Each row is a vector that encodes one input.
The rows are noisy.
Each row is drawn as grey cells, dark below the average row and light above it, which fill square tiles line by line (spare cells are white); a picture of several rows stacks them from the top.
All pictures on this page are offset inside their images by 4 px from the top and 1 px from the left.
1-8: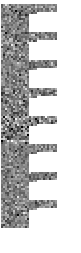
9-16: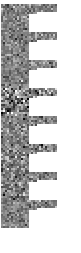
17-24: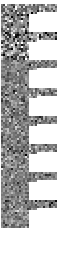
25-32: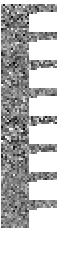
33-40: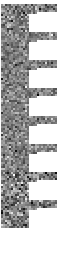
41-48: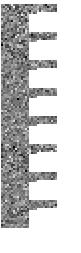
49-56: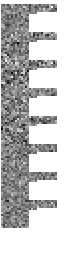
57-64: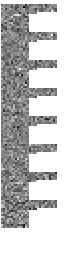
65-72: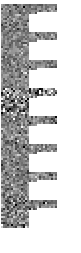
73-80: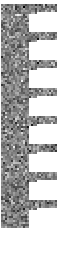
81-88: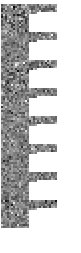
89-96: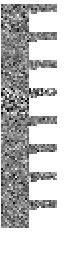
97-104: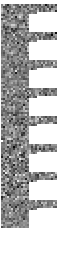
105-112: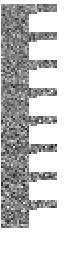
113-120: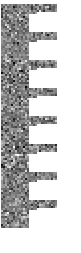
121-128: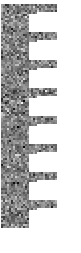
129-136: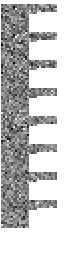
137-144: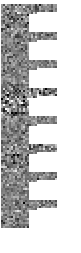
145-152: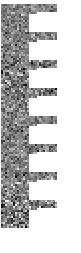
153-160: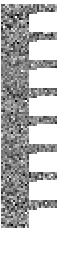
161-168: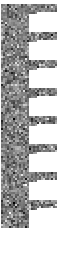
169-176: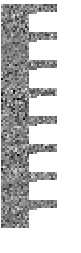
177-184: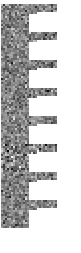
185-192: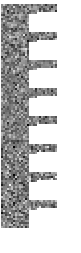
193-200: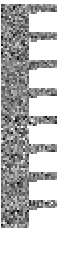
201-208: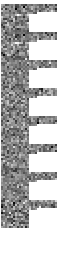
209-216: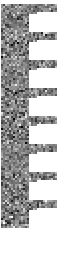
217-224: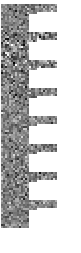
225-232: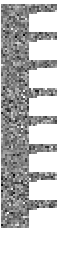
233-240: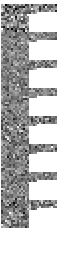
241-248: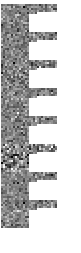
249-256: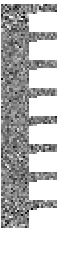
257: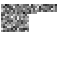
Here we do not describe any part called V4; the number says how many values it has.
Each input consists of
one of 10 labels, together with either a fixed value, or one of 6 labels, three labels (each one of 10), a true/false value and a value of V4.
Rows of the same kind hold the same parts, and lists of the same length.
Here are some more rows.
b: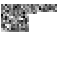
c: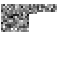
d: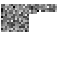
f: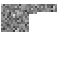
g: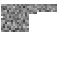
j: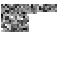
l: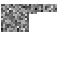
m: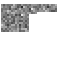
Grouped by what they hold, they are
b, d, j
c, f, g, l, m

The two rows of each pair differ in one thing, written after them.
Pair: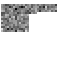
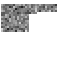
the true/false value
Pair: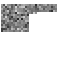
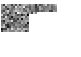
the true/false value
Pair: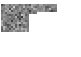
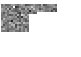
one of the five labels
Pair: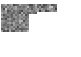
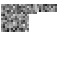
one of the five labels
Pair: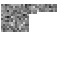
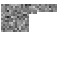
the value of V4
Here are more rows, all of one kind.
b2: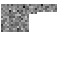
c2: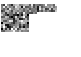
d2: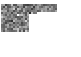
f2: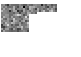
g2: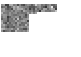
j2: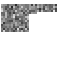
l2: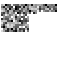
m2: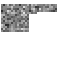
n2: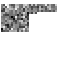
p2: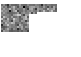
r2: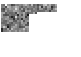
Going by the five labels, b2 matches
f2 and p2.
